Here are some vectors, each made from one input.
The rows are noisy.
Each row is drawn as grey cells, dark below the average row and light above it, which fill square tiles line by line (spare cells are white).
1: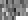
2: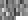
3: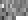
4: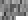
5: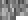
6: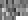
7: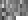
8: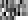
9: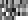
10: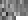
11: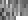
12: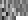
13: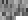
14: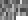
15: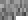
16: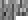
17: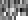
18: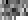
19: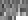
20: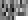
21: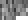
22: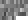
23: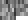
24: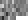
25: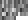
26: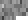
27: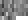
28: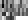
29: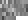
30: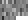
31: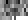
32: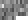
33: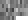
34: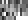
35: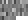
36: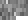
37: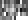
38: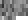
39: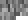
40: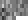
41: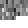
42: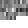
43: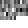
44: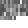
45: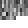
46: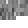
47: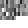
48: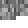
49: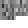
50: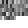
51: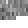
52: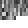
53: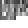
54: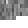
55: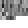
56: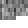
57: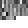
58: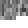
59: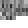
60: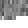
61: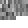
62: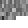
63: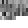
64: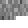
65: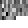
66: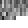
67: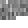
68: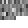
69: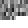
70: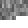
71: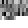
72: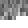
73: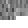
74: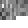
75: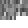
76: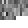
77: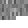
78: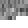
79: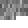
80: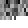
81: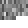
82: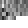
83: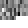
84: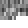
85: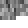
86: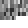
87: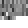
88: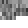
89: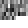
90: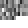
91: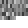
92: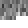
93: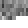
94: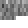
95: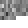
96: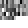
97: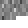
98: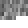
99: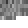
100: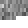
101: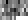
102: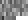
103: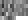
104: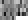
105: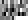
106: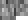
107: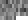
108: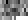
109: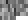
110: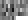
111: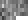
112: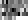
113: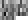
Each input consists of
a list of up to three items, each a point on a 5-point line and a true/false value.
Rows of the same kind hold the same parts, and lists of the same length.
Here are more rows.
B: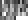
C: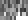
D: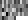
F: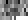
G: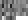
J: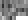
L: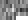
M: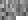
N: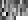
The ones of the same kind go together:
B
C, G, J, L
D, M, N
F

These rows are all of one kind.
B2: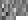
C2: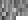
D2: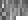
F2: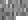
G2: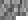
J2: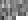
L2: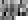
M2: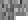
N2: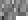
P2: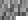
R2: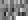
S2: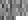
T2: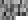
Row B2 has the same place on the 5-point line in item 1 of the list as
G2, J2 and T2.
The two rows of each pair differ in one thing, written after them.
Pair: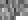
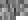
the place on the 5-point line in item 1 of the list
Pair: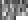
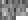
the place on the 5-point line in item 1 of the list
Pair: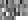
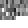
the true/false value in item 1 of the list
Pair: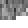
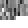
the true/false value in item 1 of the list
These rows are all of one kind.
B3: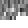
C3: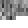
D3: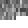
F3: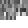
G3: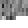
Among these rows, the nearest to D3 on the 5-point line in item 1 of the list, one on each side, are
C3 and F3.
